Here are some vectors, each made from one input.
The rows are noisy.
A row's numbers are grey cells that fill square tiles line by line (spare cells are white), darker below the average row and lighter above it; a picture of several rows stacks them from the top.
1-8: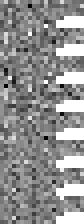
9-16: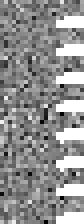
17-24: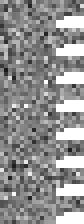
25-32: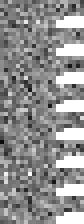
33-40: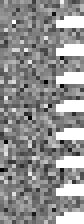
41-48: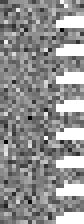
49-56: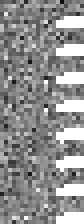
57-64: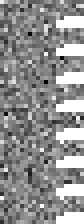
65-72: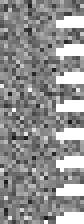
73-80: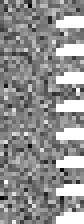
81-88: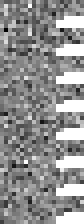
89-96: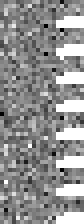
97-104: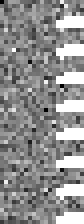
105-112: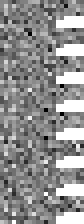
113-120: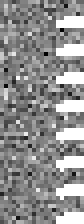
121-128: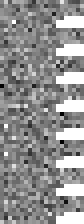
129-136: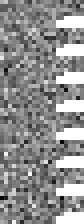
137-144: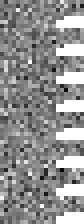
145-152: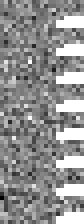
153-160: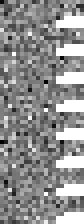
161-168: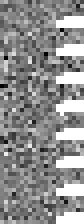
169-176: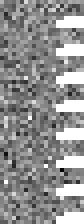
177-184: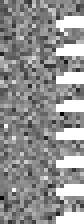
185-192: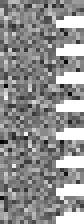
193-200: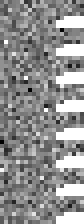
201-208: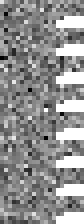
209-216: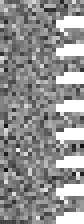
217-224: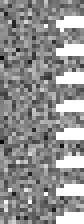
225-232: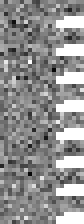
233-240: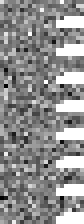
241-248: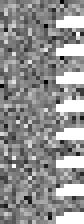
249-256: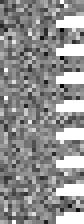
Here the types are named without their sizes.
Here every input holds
a point on a line, together with either a fixed value, or a node of a tree and a true/false value.
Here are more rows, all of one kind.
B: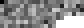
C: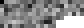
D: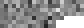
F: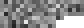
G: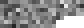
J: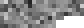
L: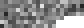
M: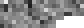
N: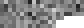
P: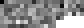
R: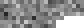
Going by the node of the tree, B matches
D and N.
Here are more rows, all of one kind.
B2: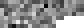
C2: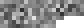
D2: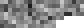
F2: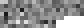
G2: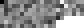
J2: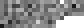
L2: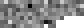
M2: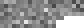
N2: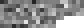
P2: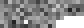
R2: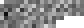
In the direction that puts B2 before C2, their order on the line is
B2, G2, N2, J2, P2, C2, R2, F2, L2, M2, D2.
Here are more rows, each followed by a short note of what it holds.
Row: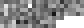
a point on a line
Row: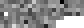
a point on a line
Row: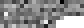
a point on a line
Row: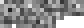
a point on a line
